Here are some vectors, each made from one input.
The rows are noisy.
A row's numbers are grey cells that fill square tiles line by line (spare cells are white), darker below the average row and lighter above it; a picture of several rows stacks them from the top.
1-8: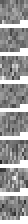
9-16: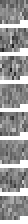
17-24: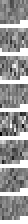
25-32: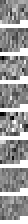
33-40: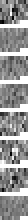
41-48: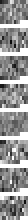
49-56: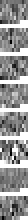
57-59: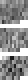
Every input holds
either a point on a 6-point circle, or one of 4 labels.
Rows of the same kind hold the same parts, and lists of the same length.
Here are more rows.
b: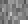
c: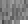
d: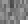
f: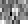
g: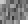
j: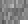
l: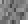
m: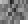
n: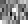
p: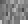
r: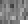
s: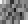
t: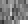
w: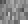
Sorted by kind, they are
b, c, j, n, p, t, w
d, f, g, l, m, r, s

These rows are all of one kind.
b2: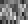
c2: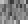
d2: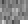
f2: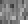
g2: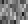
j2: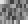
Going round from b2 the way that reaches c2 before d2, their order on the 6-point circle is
b2, f2, c2, j2, d2, g2.
